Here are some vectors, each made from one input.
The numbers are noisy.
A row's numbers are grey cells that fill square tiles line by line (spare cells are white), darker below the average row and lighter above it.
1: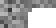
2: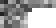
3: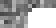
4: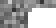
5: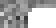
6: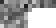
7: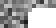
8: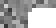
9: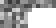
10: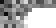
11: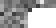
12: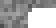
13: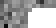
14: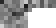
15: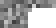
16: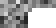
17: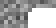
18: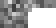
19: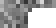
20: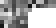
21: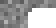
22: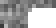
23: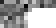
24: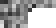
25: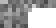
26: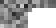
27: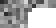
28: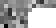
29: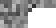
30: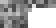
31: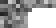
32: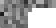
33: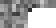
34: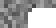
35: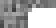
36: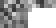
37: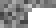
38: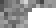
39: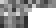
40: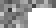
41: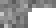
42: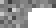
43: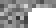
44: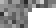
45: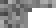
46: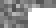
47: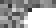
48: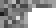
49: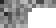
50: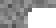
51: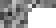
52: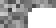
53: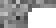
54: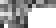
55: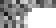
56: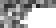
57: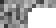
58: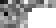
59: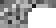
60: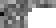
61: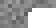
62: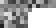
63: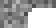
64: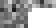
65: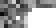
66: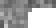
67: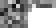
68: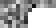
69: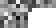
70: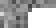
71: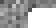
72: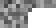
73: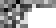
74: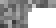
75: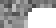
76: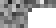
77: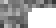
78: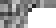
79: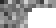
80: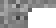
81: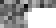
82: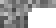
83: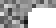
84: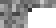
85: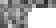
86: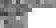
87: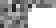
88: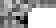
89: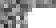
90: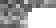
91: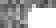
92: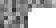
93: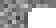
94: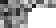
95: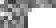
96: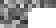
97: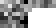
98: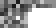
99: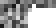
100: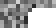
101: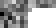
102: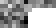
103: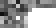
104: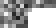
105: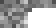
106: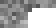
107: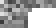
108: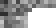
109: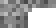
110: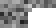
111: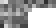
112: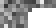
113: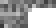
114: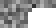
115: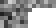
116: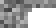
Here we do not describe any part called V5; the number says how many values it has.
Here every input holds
a list of up to three items, each a true/false value and a value of V5.
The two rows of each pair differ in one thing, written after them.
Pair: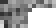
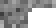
the value of V5 in item 1 of the list
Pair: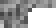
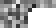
the value of V5 in item 1 of the list
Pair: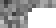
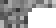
the true/false value in item 1 of the list
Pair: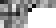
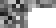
the true/false value in item 1 of the list
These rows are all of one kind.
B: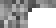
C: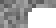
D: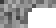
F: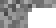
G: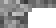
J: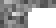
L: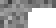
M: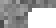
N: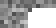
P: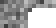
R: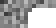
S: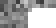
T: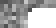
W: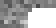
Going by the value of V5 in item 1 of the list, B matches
L, S, T and W.
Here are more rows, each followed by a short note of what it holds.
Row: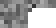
a list of two items
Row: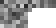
the empty list
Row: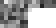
the empty list
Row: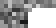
a list of two items
